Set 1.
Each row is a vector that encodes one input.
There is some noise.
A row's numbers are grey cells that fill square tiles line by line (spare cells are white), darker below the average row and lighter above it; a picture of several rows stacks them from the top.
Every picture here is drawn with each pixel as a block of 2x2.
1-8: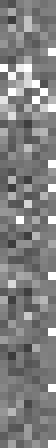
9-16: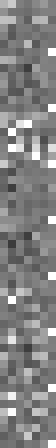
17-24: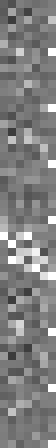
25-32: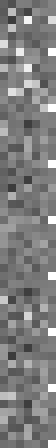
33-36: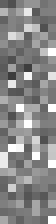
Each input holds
three true/false values.
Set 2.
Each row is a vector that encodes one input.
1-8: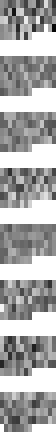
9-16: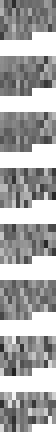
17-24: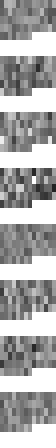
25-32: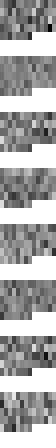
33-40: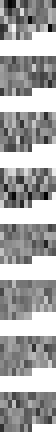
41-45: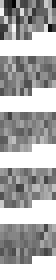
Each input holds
a point on an 8-point line.
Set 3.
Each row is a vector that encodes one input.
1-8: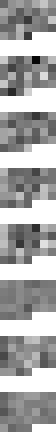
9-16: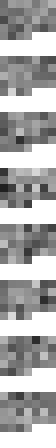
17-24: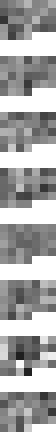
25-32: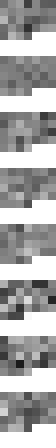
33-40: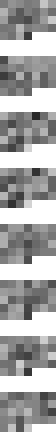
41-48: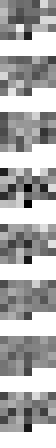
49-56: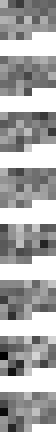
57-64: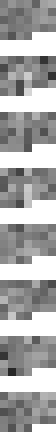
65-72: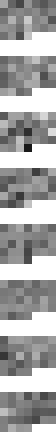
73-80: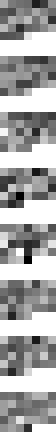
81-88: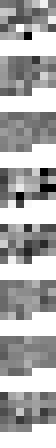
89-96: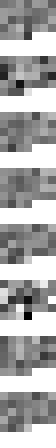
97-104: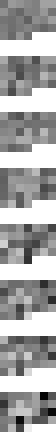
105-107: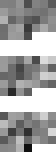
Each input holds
a point on a 12-point line.
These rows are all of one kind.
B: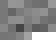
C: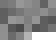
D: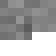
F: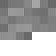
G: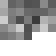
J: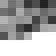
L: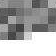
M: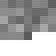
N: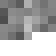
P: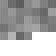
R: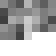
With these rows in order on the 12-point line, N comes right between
F and R.
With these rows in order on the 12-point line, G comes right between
J and M.
